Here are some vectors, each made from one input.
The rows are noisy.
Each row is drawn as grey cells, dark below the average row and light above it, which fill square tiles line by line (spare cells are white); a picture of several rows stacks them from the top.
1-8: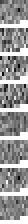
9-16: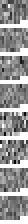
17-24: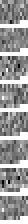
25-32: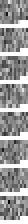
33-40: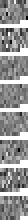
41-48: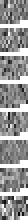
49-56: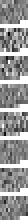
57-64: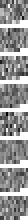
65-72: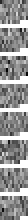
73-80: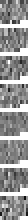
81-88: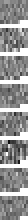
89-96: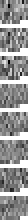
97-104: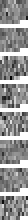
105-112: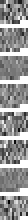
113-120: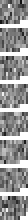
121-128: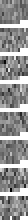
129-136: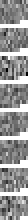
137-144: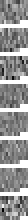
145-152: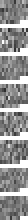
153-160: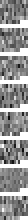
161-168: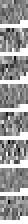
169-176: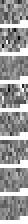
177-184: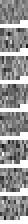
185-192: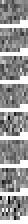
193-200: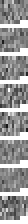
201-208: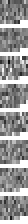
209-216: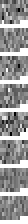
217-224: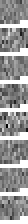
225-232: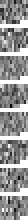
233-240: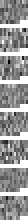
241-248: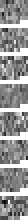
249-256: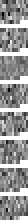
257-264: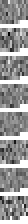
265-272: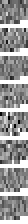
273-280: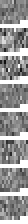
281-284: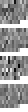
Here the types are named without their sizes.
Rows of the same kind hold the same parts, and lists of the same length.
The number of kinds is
4.
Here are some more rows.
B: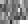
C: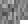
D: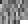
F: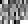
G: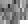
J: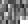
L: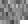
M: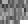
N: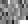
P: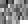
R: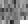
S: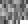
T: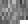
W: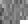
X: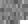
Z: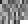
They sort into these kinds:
B, C, G, J, M, N, R
D, F, Z
L, T, W, X
P, S

